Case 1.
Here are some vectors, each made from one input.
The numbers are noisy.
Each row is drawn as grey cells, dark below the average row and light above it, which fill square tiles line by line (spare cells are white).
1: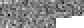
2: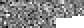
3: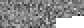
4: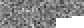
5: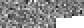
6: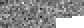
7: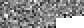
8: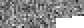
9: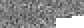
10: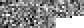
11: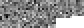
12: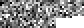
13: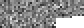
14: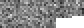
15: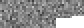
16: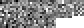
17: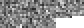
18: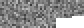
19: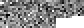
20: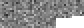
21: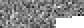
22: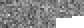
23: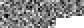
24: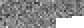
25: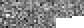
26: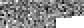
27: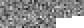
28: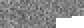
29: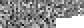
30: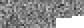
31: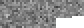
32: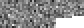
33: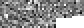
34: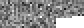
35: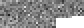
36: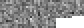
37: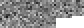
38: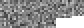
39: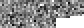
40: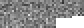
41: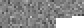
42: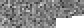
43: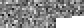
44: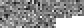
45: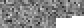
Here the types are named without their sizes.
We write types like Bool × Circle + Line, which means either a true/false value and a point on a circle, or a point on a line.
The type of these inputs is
Bool × Label.
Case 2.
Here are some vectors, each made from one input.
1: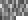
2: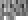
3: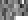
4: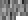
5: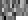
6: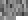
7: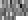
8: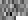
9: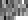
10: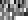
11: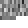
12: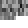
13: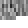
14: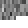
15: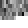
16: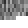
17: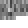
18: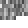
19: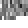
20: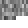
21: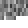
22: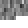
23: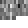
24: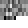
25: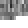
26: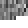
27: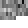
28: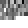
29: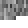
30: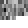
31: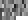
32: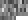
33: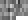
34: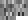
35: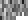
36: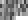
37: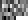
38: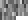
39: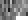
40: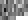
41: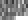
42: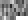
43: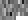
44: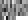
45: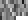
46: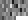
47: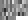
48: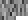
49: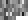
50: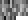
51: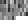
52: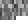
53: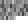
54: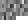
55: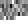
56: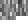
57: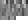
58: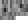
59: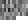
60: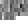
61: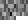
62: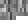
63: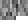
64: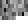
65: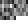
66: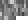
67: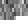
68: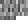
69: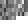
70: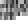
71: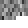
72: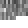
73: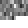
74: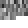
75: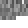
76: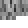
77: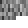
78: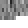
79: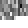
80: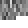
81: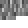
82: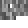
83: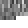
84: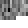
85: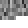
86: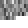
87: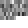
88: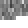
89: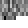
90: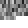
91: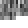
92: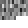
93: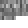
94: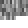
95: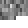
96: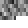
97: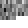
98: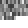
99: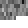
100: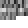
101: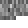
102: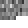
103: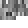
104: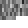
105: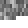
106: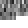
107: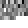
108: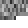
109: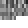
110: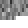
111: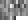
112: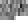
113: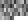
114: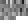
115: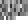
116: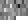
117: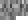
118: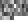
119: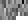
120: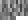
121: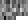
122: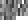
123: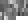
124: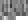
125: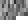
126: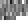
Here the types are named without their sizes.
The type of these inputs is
Label + Tree.
